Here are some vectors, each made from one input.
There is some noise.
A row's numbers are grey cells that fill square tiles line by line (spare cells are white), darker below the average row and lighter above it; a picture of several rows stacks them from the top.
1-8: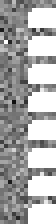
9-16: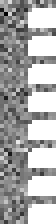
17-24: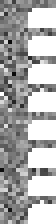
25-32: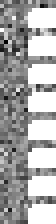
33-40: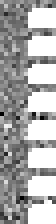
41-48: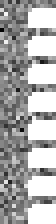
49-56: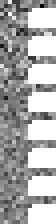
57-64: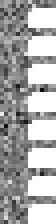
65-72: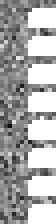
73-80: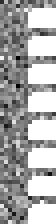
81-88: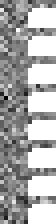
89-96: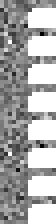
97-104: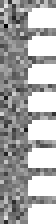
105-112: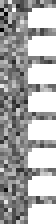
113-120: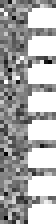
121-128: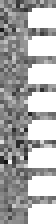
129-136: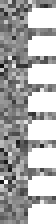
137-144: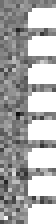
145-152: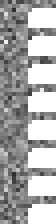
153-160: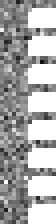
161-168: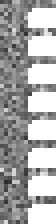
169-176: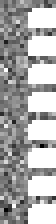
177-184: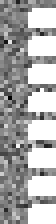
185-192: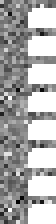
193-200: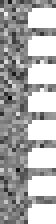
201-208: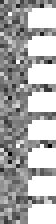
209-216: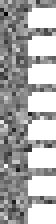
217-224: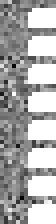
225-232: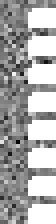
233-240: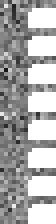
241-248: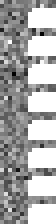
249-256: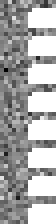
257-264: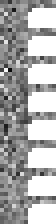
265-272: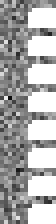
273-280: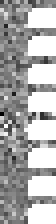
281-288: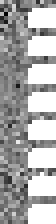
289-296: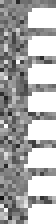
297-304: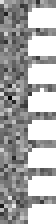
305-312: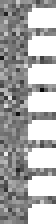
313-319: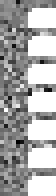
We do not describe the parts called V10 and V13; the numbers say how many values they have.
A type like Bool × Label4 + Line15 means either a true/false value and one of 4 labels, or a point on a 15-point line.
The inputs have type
Bool × (Line12 + V13) + V10.
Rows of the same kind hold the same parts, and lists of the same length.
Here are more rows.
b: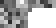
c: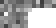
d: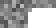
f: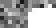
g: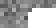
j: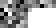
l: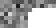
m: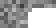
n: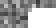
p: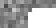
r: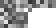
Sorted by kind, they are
b, g, l, m, p, r
c, d, f
j, n

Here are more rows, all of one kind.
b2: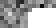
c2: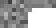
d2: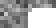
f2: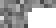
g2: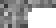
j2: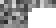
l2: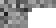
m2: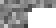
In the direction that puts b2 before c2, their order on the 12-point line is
f2, d2, b2, g2, c2, j2, l2, m2.
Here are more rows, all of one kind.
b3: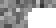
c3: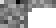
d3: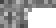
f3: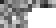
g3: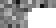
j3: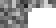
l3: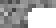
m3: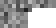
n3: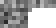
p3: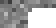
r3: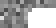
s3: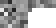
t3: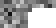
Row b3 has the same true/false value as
d3, j3 and r3.
